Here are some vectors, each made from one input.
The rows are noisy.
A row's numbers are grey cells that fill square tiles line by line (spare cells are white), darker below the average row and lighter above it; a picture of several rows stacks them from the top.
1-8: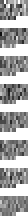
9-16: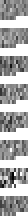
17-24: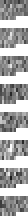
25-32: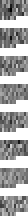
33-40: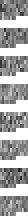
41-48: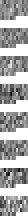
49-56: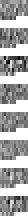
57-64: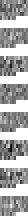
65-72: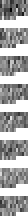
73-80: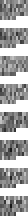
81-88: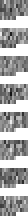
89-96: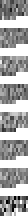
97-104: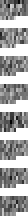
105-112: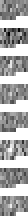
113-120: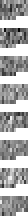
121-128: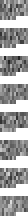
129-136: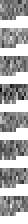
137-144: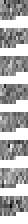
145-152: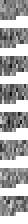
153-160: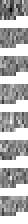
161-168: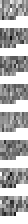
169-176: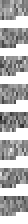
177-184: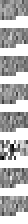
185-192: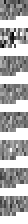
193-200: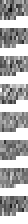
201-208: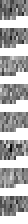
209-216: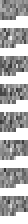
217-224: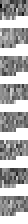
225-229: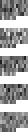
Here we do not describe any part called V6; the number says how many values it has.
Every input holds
a list of up to two items, each a true/false value and a value of V6.
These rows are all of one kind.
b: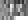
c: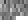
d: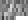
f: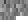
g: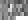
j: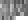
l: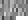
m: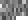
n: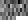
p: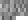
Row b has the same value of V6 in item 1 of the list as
g, j and m.
